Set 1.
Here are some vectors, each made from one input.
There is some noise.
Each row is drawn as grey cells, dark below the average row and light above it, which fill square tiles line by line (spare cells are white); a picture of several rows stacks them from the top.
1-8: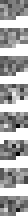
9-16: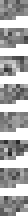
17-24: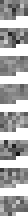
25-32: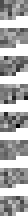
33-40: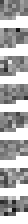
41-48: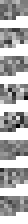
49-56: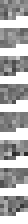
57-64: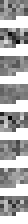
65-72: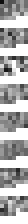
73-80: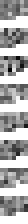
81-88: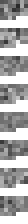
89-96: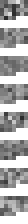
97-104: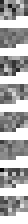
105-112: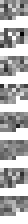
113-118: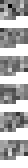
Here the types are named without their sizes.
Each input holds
a point on a line, together with either a label, or three true/false values.
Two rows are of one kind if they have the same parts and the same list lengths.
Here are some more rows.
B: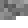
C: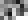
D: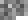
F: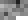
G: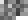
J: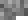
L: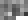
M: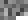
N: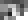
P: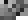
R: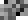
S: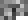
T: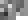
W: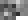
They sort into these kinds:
B, C, D, F, G, L, T
J, M, N, P, R, S, W

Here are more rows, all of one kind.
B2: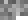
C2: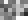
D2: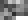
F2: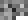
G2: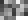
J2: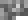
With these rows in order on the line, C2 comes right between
B2 and G2.
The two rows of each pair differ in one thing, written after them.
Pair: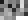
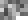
the label
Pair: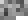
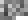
the place on the line
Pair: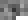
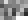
the label
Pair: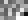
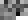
the label
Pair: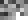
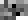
the label
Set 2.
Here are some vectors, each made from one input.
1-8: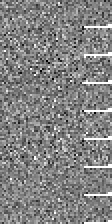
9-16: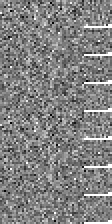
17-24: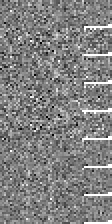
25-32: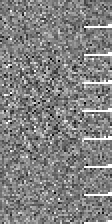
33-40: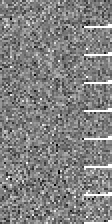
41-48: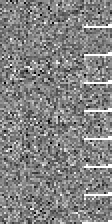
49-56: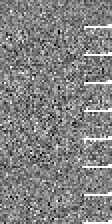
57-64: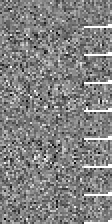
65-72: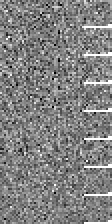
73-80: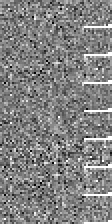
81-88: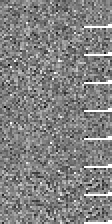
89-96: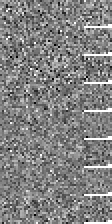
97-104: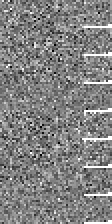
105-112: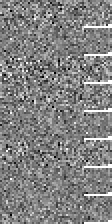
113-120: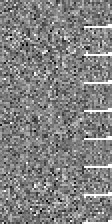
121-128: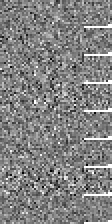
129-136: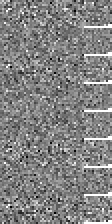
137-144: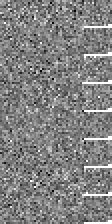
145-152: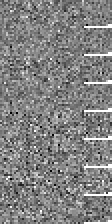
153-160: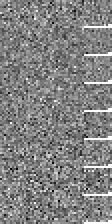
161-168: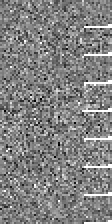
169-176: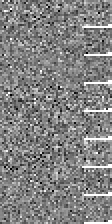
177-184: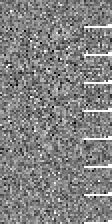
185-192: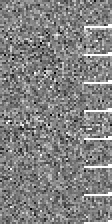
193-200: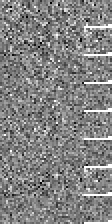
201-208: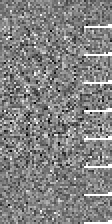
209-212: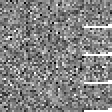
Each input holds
a true/false value, together with either a point on a 7-point line, or a point on an 8-point line.
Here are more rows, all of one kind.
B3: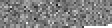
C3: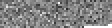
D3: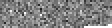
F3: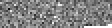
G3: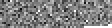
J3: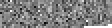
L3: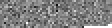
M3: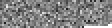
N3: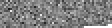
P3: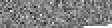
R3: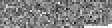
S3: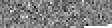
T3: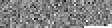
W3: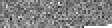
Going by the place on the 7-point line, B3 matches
C3, L3, M3 and R3.
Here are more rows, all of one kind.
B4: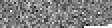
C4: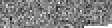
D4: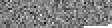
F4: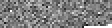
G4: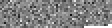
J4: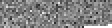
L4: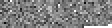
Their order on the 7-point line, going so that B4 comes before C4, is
L4, D4, F4, B4, C4, J4, G4.
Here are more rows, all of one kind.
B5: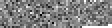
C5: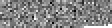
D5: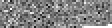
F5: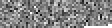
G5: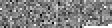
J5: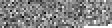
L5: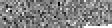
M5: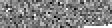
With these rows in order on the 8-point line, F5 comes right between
G5 and L5.
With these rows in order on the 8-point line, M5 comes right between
C5 and L5.
